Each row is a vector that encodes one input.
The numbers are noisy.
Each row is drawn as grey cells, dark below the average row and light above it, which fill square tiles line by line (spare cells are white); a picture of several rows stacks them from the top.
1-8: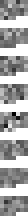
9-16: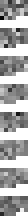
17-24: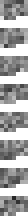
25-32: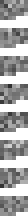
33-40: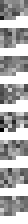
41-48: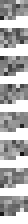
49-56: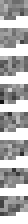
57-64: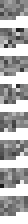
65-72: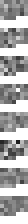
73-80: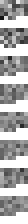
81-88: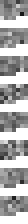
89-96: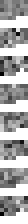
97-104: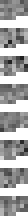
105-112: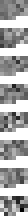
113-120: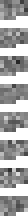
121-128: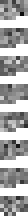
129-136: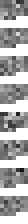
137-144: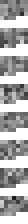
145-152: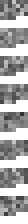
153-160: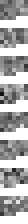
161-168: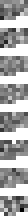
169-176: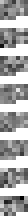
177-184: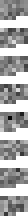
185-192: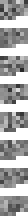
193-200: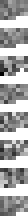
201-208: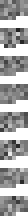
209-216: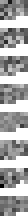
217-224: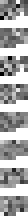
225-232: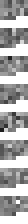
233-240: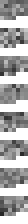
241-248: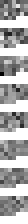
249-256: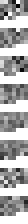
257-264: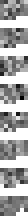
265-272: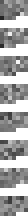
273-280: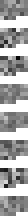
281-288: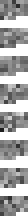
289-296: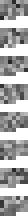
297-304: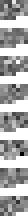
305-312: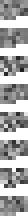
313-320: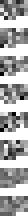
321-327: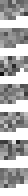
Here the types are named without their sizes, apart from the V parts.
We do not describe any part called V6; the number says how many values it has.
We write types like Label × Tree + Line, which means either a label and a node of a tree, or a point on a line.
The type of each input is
Bool × Bool × Bool × (Line + V6).
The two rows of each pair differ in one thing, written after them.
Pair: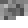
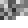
one of the three true/false values
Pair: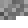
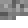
one of the three true/false values
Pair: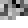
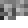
one of the three true/false values
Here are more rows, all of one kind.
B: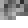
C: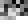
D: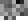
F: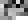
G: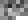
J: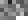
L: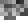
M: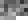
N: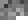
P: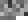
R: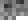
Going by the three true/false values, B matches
C, M and N.
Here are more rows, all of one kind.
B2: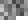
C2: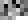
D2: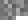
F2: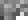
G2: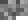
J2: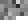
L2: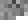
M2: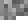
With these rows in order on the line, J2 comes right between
F2 and G2.
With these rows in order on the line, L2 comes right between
B2 and M2.
